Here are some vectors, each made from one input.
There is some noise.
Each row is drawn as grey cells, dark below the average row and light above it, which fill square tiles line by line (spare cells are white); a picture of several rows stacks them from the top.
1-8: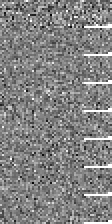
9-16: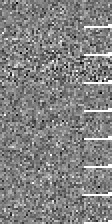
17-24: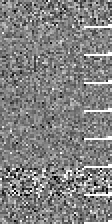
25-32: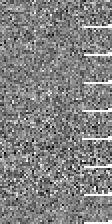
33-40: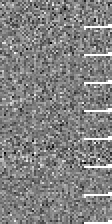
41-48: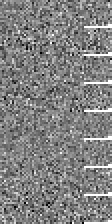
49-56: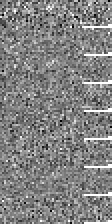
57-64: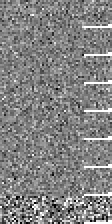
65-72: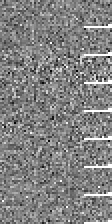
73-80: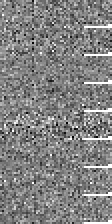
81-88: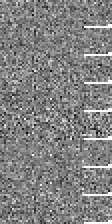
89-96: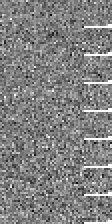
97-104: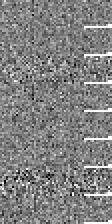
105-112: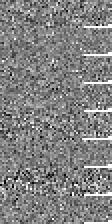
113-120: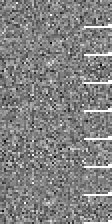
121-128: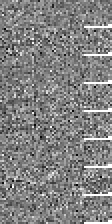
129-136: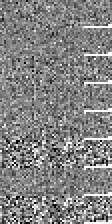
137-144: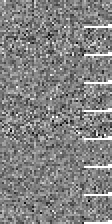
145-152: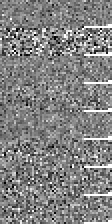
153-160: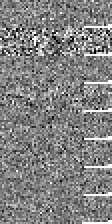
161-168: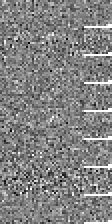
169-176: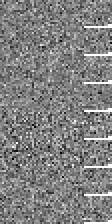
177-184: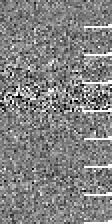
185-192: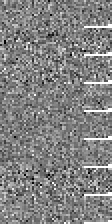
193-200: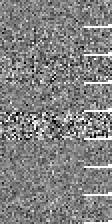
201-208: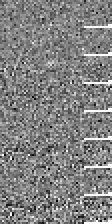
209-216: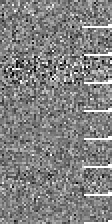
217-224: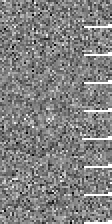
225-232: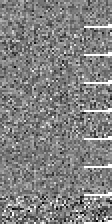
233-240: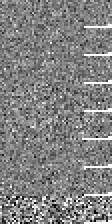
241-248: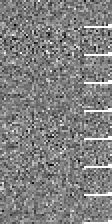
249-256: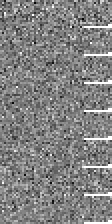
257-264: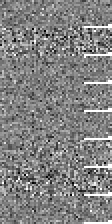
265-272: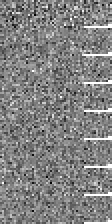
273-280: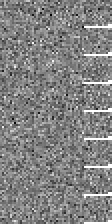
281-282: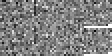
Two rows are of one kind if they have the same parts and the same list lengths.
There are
2 kinds of row.
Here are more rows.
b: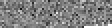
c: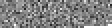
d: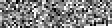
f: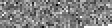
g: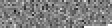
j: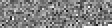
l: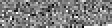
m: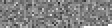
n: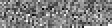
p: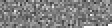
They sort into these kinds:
b, c, f, g, j, l, m, n, p
d

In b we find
a node of a 13-node tree and a true/false value.
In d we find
a fixed value.
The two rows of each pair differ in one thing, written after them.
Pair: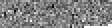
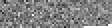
the true/false value
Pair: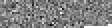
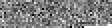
the node of the tree
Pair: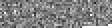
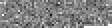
the true/false value
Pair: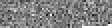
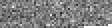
the node of the tree
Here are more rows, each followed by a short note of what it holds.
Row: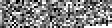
a fixed value
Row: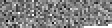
a node of a 13-node tree and a true/false value
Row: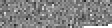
a node of a 13-node tree and a true/false value
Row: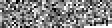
a fixed value
